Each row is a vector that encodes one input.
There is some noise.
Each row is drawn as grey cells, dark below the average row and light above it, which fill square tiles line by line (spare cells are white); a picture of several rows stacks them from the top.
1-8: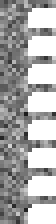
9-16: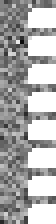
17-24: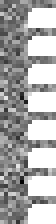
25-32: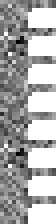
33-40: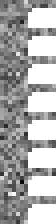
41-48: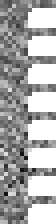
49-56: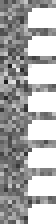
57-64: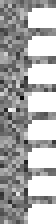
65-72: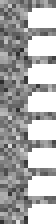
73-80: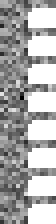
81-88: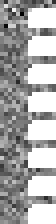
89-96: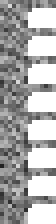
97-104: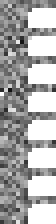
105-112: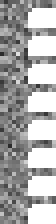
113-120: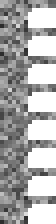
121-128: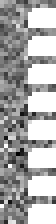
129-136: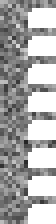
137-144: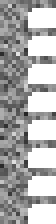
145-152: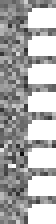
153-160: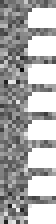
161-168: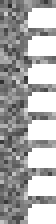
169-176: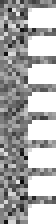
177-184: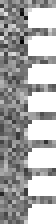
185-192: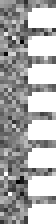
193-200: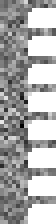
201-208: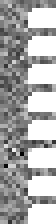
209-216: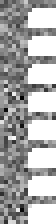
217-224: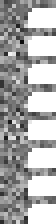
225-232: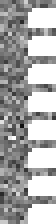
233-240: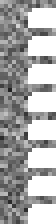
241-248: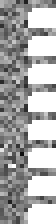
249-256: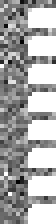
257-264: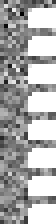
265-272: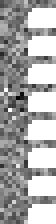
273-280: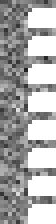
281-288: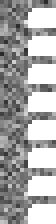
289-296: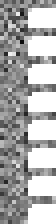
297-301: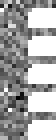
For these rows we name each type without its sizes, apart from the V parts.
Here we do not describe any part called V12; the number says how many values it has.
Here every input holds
either a point on a circle, or a list of items, each a point on a line, a true/false value and a value of V12.
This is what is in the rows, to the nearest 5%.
About 15% of them hold a point on a circle. The rest are lists of items, each a point on a line, a true/false value and a value of V12.
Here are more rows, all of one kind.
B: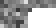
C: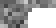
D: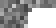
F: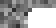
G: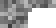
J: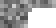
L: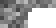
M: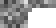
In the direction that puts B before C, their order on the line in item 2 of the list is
B, D, L, C, F, J, M, G.
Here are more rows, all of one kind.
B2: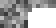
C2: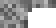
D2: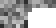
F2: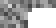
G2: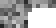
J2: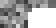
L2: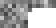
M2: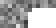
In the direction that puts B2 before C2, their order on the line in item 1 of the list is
L2, B2, C2, D2, F2, G2, J2, M2.
